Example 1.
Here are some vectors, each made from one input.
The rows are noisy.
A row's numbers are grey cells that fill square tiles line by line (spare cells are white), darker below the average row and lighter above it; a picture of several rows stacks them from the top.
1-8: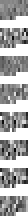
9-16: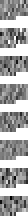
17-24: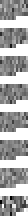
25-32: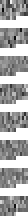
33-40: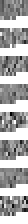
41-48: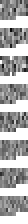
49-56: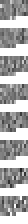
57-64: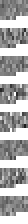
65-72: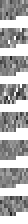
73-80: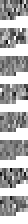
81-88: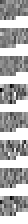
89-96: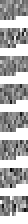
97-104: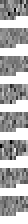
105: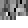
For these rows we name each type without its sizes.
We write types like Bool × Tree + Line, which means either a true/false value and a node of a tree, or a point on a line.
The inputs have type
Bool × Bool × Bool × Line.
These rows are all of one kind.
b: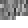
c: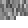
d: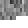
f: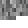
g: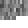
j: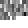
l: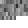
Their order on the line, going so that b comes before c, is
g, b, d, j, l, f, c.
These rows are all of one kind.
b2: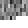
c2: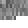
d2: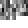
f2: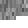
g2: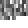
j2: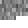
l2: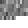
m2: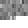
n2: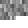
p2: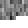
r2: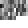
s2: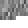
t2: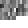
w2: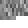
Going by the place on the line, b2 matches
c2, f2, g2 and w2.
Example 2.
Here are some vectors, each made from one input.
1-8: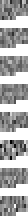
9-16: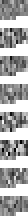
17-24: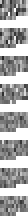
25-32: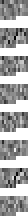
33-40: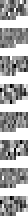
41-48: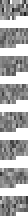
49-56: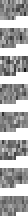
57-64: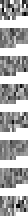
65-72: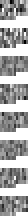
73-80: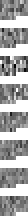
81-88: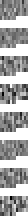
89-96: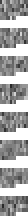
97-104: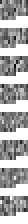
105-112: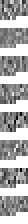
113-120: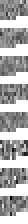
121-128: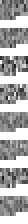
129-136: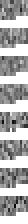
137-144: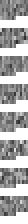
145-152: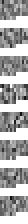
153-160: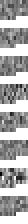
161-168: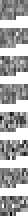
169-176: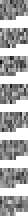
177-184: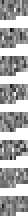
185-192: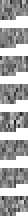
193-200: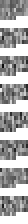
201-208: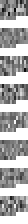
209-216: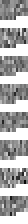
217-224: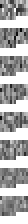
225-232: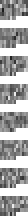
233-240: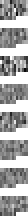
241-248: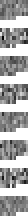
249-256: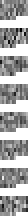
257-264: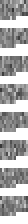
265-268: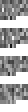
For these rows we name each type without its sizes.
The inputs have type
Bool × Bool × Bool × Bool × Line.
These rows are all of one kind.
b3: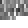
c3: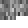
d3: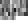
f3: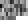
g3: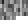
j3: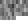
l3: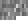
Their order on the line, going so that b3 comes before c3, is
d3, f3, b3, j3, l3, g3, c3.
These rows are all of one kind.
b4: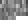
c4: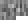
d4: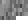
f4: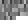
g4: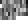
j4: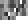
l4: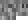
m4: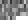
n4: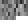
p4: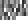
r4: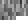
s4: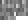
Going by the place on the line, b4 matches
d4, g4, r4 and s4.
